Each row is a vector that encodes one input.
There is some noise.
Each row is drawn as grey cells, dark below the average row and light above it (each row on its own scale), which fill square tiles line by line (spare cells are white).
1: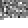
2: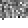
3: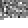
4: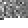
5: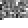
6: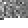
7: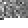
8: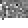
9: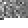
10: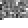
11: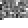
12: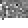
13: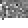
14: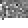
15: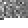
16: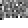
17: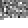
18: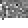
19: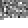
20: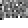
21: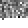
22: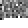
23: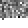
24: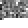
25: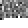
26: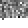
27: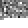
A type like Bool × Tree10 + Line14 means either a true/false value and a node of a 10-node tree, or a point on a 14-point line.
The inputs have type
Line6.
